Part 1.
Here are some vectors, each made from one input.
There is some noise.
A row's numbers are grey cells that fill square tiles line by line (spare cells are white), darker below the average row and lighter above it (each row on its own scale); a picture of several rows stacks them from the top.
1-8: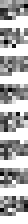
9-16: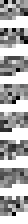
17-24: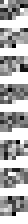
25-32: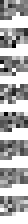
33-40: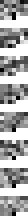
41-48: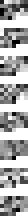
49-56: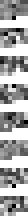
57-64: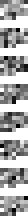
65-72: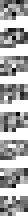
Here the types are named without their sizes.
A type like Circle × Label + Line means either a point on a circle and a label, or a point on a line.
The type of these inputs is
Line × (Tree + Unit).
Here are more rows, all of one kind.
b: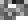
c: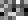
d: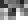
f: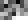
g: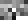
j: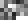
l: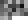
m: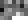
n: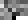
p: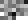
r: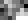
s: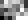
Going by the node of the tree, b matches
j, m and r.
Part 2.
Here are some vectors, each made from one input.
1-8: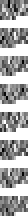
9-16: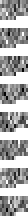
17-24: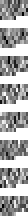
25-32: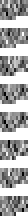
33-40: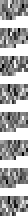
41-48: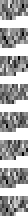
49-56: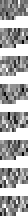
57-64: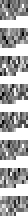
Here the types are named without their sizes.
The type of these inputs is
Bool × Label.
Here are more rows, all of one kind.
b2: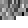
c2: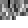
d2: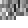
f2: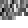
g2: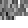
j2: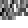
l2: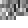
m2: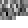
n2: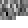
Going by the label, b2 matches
m2 and n2.
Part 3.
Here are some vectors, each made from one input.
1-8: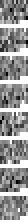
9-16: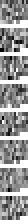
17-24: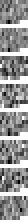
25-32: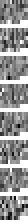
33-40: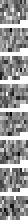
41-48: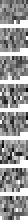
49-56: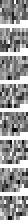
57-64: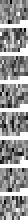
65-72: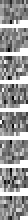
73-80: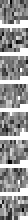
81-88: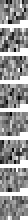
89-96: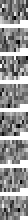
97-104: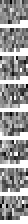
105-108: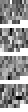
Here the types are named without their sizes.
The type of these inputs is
Bool × Circle.
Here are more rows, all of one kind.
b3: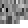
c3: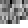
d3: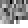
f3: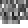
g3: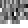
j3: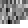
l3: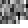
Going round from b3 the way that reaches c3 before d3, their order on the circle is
b3, j3, c3, d3, f3, g3, l3.
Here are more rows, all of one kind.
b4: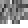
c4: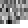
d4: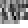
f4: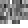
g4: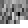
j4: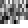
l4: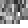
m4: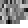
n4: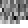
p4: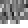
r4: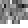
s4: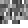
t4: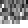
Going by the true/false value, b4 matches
f4, l4, r4 and s4.
